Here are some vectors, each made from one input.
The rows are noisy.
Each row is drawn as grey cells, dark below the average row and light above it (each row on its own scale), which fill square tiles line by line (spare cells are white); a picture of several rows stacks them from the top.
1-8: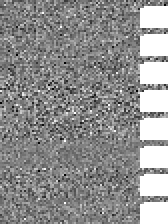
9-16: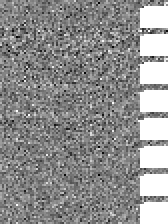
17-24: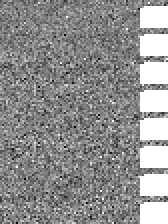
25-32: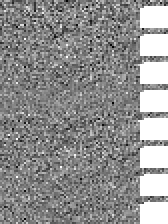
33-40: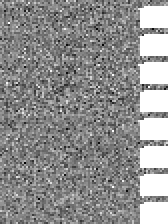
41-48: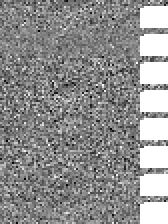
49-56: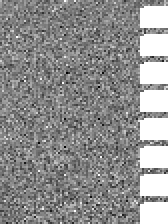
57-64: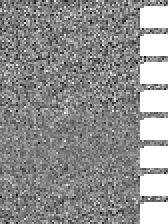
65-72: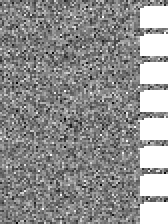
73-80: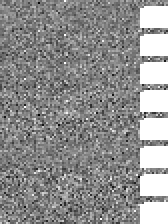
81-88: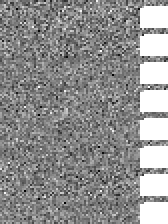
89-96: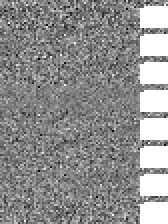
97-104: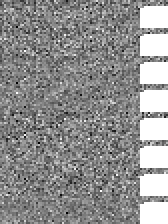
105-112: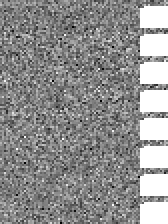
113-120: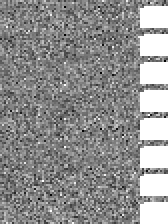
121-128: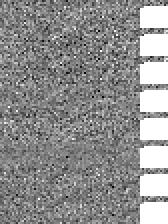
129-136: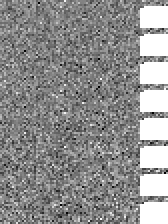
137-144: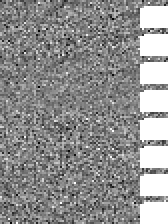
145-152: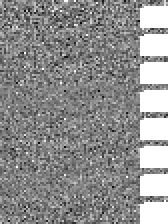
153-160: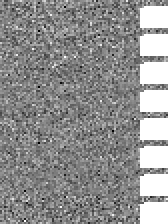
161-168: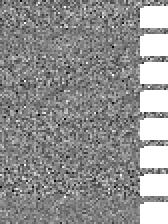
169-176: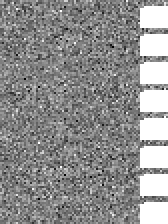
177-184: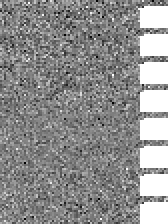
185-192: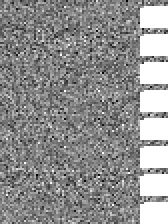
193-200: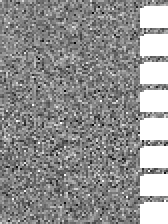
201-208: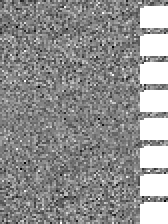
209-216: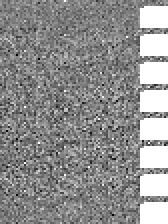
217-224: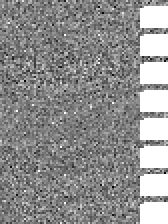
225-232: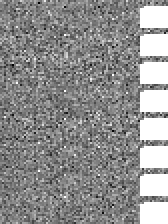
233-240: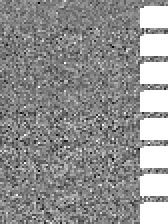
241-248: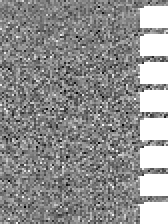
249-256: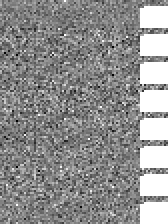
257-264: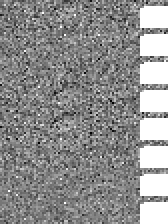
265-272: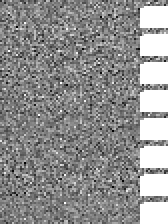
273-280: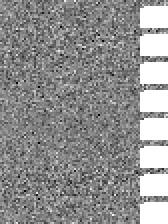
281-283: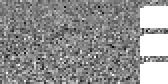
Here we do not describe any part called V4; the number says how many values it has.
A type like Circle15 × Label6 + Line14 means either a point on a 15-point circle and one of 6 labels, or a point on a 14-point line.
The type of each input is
Bool × Bool × Bool × Bool + Circle16 × V4 + Unit.
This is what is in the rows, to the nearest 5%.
About 40% of them hold a point on a 16-point circle and a value of V4. A few of them hold a fixed value. The rest hold four true/false values.
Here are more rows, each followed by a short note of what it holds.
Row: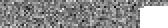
four true/false values
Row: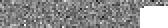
four true/false values
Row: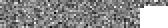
a fixed value
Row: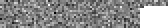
a fixed value
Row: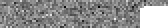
four true/false values
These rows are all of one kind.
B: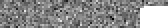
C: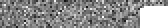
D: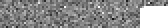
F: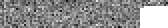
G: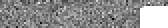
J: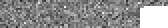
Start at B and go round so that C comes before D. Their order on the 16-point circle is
B, G, C, F, D, J.
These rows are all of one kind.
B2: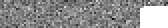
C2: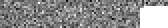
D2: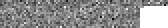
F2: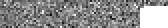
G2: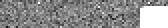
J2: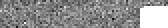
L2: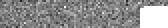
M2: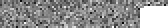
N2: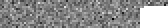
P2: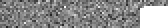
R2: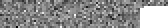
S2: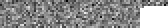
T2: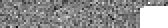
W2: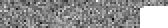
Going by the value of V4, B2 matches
G2, J2 and T2.
